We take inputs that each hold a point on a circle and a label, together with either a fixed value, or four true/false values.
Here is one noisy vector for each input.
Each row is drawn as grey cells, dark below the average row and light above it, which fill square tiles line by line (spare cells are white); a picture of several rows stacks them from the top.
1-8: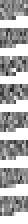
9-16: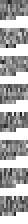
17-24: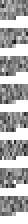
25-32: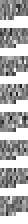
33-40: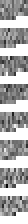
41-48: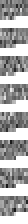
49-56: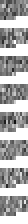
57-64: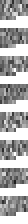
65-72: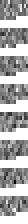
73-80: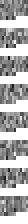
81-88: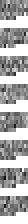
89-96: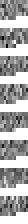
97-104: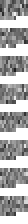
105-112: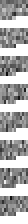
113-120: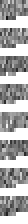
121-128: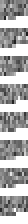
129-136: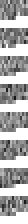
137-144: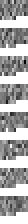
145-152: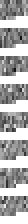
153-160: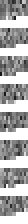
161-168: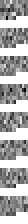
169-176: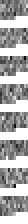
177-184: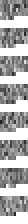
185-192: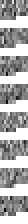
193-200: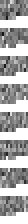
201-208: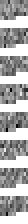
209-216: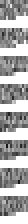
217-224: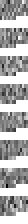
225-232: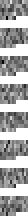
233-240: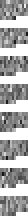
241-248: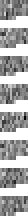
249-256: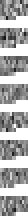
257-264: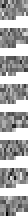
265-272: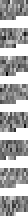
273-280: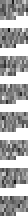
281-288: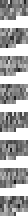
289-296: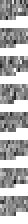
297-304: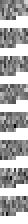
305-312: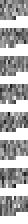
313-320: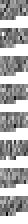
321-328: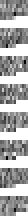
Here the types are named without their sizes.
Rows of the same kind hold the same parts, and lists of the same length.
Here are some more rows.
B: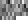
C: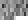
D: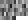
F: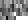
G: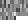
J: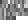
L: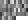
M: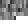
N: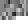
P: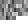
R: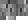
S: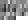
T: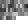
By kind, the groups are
B, C, D, F, G, J, L, M, N, P, R
S, T

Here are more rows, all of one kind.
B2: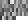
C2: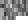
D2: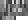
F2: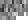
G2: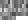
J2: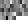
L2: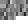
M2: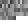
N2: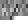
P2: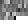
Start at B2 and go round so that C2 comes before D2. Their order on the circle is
B2, J2, F2, P2, M2, C2, N2, G2, L2, D2.
